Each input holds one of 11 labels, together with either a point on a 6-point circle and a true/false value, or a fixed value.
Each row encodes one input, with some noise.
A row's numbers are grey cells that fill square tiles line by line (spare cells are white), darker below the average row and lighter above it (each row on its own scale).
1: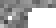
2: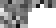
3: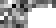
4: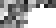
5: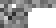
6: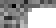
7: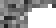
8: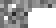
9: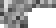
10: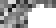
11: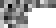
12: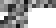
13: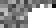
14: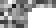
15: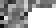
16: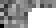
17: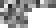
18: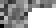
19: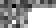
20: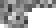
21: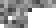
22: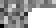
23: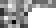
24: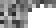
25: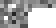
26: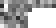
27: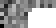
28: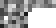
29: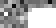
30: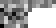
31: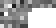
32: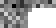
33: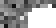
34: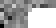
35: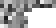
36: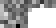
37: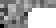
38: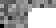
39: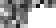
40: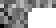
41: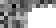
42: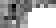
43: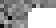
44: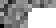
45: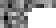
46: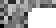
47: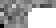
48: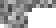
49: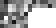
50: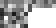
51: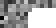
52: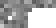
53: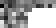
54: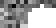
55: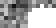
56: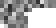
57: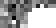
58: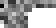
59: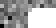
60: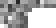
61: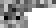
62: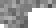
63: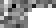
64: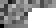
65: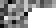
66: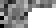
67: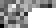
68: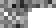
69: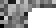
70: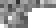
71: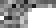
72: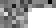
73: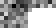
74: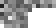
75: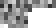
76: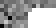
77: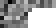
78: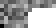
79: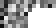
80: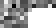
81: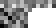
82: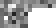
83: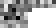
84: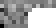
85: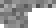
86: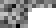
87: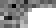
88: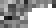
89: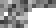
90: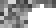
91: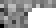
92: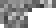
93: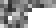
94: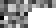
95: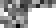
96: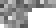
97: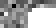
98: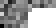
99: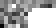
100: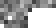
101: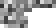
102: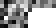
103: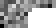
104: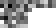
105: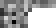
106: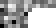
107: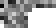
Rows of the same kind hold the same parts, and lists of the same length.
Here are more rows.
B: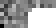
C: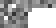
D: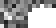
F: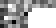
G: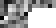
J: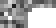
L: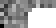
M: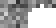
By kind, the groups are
B, C, F, G, L
D, J, M

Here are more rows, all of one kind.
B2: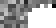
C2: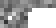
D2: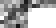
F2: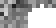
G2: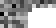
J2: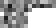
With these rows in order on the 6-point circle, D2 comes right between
G2 and J2.
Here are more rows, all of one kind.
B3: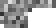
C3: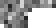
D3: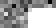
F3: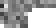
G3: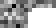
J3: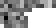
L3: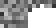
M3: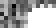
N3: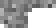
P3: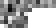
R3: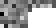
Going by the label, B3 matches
C3, J3, L3 and R3.
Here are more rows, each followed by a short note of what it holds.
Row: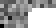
one of 11 labels
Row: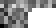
one of 11 labels
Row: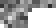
a point on a 6-point circle, one of 11 labels and a true/false value
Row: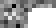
a point on a 6-point circle, one of 11 labels and a true/false value
